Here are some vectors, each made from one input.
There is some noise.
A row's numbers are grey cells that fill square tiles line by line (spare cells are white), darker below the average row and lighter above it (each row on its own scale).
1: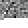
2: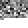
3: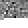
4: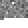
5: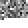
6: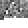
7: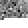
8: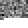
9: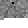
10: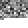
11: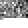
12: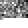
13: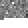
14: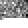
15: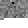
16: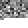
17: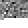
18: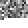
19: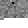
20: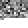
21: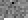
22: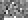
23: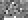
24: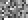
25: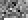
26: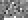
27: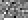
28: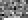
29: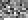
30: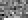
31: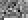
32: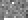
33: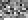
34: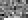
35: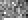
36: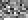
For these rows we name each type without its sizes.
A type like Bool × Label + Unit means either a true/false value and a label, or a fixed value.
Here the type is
Bool × Bool × Bool + Unit.
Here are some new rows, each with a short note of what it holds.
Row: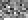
a fixed value
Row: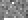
three true/false values
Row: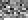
a fixed value
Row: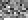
a fixed value
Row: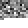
a fixed value
